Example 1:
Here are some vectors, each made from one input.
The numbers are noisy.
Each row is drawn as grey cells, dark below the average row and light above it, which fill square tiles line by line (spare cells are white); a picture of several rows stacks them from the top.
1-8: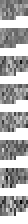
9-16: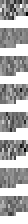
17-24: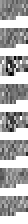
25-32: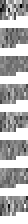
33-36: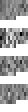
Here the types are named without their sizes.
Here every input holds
a point on each of two lines.
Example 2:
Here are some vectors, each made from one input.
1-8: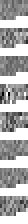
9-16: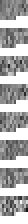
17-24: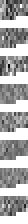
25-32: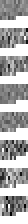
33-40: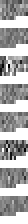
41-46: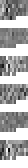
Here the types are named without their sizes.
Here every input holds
a point on each of two lines.
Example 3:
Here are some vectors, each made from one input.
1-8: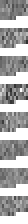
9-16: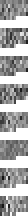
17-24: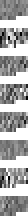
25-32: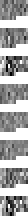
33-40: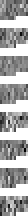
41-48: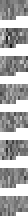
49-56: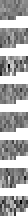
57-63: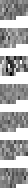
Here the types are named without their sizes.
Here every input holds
a point on each of two lines.
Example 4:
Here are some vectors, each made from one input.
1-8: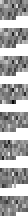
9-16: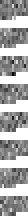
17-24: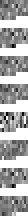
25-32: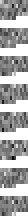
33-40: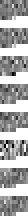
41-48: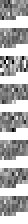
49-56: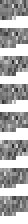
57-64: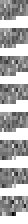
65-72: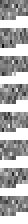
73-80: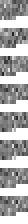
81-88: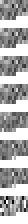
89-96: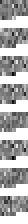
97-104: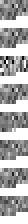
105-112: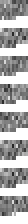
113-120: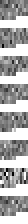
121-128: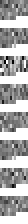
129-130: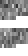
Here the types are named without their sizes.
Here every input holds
either a fixed value, or three true/false values.
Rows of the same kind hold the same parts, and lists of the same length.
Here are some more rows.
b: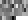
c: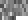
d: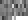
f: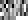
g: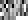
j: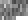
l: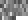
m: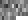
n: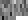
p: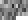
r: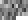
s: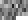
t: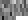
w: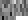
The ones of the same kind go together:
b, c, d, j, l, m, n, p, r, s, t, w
f, g

